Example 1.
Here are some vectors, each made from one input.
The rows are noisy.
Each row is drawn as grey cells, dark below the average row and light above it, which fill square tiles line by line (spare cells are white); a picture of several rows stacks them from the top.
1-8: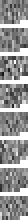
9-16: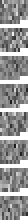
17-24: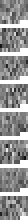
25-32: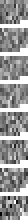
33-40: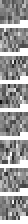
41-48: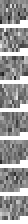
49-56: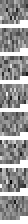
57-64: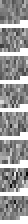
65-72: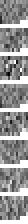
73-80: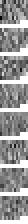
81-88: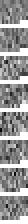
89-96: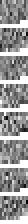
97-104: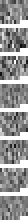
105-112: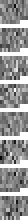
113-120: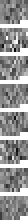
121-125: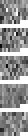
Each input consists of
a node of a 7-node tree.
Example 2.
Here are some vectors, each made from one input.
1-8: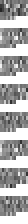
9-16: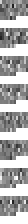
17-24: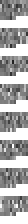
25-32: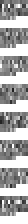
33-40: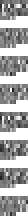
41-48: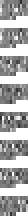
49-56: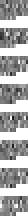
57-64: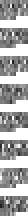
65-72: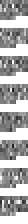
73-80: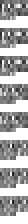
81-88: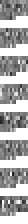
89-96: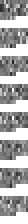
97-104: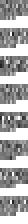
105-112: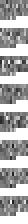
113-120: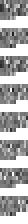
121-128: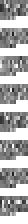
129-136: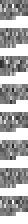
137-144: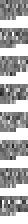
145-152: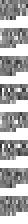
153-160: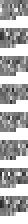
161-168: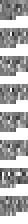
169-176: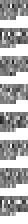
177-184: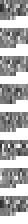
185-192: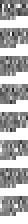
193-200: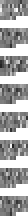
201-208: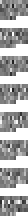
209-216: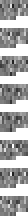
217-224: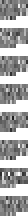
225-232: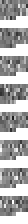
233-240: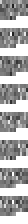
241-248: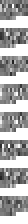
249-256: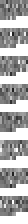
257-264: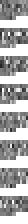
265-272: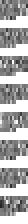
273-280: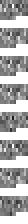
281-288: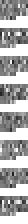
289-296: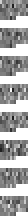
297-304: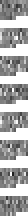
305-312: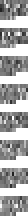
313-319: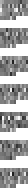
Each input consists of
a point on a 10-point line.
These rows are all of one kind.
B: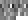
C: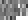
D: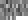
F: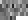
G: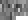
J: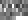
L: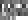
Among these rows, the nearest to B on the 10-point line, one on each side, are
F and G.
